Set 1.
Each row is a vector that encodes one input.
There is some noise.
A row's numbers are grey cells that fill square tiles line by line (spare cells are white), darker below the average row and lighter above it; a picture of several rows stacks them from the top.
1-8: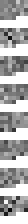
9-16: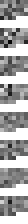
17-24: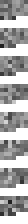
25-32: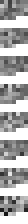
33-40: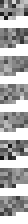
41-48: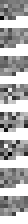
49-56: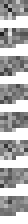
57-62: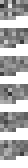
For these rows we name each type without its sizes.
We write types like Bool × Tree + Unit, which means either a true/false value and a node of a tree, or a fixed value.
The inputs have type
Bool × Bool × Bool × Bool + Unit.
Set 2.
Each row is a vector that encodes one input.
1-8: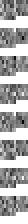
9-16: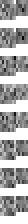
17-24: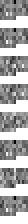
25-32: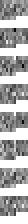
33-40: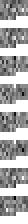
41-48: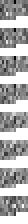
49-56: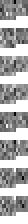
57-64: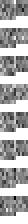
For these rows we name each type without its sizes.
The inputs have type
Circle.
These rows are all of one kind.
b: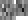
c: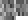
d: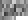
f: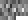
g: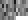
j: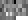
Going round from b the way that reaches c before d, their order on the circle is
b, c, f, j, g, d.
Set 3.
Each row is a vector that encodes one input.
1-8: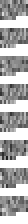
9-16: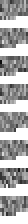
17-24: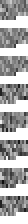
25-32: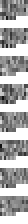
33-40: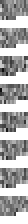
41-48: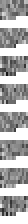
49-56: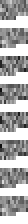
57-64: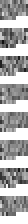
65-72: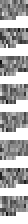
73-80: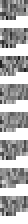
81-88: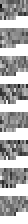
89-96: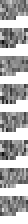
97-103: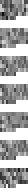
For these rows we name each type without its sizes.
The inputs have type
Line.
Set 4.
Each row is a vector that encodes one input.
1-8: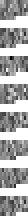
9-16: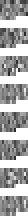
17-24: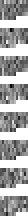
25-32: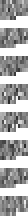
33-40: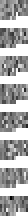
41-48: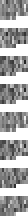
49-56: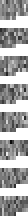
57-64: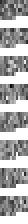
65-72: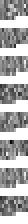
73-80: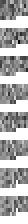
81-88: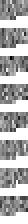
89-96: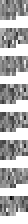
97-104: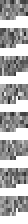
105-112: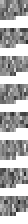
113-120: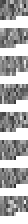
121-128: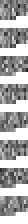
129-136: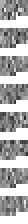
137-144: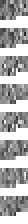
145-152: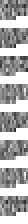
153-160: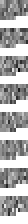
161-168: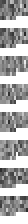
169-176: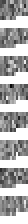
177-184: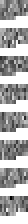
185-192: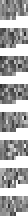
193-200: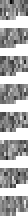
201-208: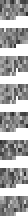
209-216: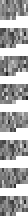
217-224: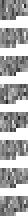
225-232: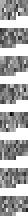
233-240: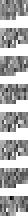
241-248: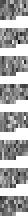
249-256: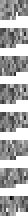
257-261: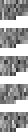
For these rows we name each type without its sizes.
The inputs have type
Circle.
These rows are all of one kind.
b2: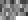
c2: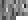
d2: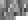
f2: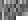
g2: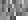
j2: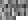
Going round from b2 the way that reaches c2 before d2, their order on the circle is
b2, c2, g2, f2, j2, d2.
